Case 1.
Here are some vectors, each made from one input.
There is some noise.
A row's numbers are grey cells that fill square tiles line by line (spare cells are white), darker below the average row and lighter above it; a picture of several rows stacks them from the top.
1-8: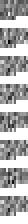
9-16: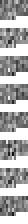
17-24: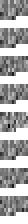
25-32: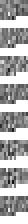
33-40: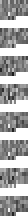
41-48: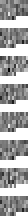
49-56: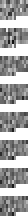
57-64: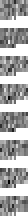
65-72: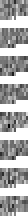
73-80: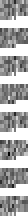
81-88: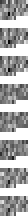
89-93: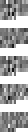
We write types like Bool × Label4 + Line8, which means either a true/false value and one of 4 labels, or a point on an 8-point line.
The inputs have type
Bool × Bool × Bool + Label8.
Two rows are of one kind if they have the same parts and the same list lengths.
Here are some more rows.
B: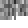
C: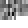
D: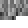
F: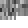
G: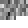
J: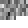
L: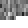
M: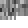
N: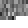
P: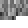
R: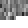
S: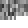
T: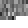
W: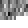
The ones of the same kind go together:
B, C, F, G, J, M, S, W
D, L, N, P, R, T

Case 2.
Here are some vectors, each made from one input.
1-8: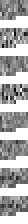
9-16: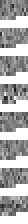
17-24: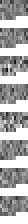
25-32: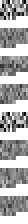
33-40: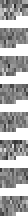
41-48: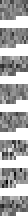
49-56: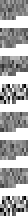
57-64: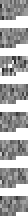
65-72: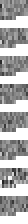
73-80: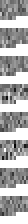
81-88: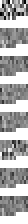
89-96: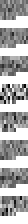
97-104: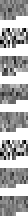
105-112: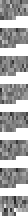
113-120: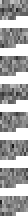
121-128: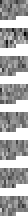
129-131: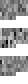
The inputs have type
Bool × Label9 + Unit.
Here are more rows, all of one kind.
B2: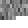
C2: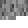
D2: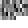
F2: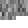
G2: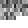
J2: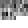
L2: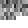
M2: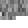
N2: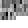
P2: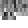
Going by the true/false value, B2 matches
C2, F2 and M2.
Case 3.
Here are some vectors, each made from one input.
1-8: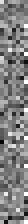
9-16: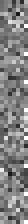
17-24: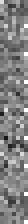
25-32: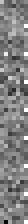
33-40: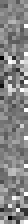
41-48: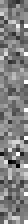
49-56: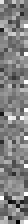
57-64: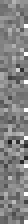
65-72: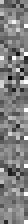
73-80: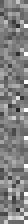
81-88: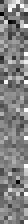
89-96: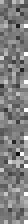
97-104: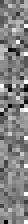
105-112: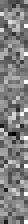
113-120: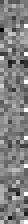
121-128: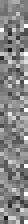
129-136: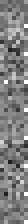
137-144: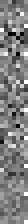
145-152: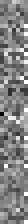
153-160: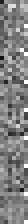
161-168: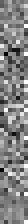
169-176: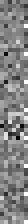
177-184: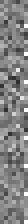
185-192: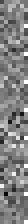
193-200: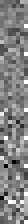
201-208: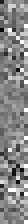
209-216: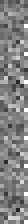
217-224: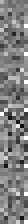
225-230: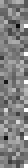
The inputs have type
Bool × Bool × Bool × Bool × Label7.
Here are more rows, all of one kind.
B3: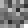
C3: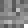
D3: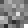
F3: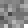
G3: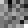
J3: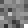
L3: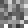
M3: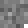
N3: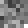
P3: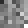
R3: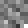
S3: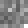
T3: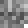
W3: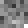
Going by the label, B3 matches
J3, L3 and M3.
